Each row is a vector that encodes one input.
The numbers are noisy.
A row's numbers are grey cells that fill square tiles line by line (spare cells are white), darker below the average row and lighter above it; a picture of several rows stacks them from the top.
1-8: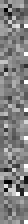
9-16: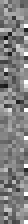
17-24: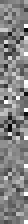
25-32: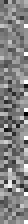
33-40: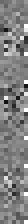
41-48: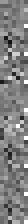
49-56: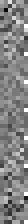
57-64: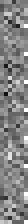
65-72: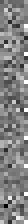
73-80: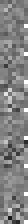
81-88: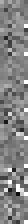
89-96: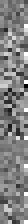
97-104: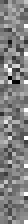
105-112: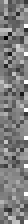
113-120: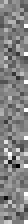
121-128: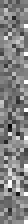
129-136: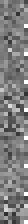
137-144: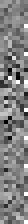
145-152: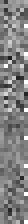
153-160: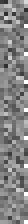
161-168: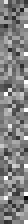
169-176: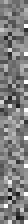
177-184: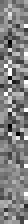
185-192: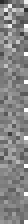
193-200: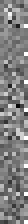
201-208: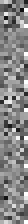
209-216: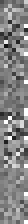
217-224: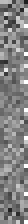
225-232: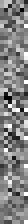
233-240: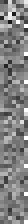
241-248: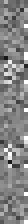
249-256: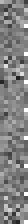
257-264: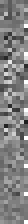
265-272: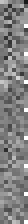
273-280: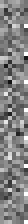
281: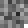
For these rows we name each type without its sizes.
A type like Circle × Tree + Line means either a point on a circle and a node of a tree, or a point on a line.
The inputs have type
Bool × Bool × Bool × Bool + Circle + Unit.
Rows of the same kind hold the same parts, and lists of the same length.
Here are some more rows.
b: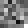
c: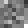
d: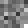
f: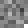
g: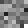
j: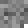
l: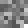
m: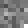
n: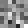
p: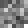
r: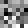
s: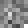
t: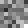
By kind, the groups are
b, d, g, j, n, r, s, t
c
f, l, m, p

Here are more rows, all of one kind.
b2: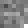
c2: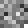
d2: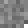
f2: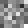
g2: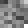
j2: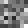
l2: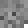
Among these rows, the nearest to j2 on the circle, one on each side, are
d2 and f2.
